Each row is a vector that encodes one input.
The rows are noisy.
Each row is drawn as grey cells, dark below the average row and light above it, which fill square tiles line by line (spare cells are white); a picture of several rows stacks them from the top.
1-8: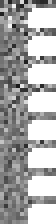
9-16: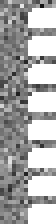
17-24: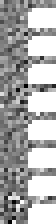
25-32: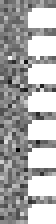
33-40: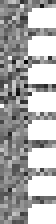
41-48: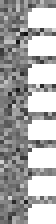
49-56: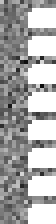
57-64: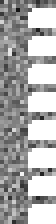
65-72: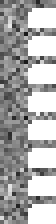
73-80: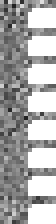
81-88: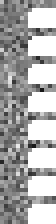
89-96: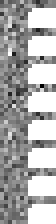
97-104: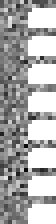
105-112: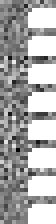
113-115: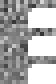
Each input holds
either a point on a 9-point line, or a point on a 10-point line, or a point on an 11-point line.
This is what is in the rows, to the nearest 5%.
About 40% of them hold a point on a 9-point line. About 35% of them hold a point on a 10-point line. The rest hold a point on an 11-point line.
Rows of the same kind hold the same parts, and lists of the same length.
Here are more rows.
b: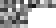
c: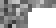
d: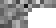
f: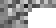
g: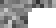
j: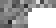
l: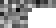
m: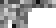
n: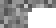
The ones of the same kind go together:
b, c, n
d, f, j
g, l, m

